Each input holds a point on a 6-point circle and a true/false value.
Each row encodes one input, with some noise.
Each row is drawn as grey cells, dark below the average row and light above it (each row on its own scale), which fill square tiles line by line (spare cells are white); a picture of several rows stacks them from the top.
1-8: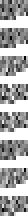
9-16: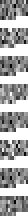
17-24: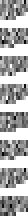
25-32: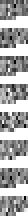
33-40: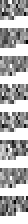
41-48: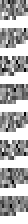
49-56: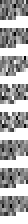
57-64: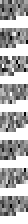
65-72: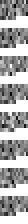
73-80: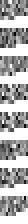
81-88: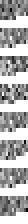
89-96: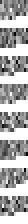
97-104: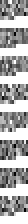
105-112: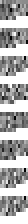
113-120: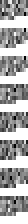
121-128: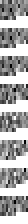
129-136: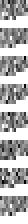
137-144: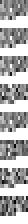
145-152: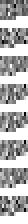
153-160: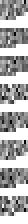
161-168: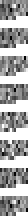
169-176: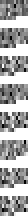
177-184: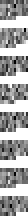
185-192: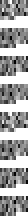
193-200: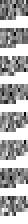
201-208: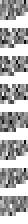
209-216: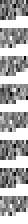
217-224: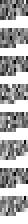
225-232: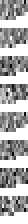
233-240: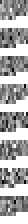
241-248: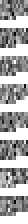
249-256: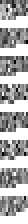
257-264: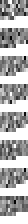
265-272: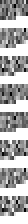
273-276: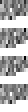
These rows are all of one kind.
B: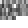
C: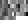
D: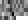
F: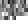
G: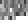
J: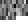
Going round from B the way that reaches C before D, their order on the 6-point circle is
B, C, J, D, F, G.
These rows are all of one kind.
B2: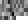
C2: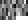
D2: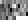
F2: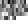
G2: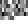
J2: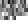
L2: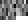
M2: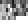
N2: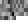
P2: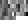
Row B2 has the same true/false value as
D2, F2, J2 and N2.
